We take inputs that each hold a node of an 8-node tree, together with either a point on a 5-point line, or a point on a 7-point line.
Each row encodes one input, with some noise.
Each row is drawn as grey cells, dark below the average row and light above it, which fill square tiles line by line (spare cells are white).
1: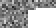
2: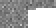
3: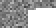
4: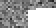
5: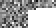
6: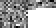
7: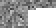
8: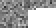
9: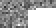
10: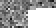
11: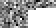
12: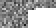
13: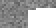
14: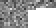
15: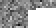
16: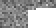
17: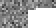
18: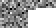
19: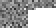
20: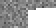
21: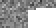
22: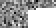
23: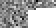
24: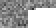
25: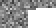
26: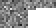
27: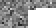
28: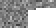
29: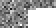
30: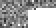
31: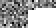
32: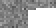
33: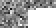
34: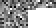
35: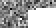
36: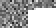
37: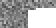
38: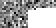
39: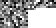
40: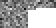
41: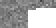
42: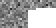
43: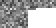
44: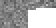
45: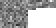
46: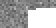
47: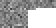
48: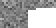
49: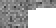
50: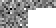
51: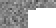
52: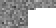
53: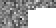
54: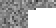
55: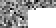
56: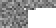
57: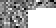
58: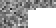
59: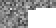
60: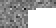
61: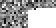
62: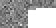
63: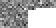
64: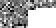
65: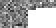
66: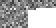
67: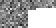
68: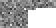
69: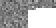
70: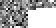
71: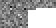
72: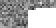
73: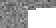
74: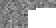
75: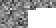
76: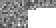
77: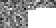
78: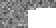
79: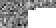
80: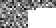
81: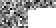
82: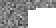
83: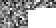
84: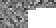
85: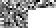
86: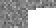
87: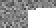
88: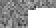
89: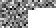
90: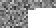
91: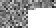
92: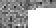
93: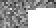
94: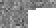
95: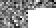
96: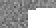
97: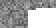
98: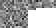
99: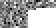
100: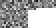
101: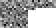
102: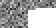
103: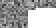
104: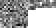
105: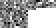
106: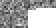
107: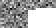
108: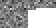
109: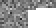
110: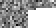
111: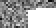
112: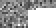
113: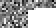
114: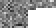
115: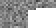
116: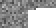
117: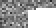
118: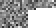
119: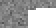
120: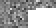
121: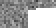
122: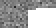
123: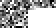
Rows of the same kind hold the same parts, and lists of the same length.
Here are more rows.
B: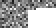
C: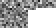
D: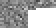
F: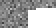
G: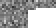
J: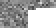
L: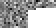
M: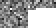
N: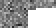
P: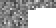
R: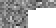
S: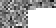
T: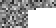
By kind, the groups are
B, C, D, F, J, P, R, S, T
G, L, M, N

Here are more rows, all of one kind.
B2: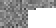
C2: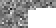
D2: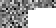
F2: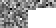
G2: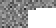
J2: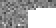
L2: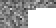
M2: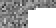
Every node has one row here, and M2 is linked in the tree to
J2 and L2.
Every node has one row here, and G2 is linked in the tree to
B2 and L2.
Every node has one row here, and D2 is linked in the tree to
C2 and L2.
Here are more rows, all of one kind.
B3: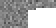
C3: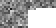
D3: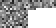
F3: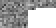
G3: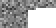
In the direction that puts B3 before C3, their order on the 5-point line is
F3, D3, B3, G3, C3.
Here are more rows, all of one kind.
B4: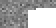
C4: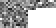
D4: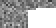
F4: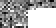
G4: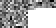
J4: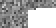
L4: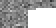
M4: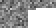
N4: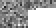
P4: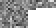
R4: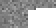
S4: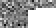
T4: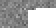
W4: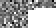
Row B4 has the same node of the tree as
G4, L4 and R4.
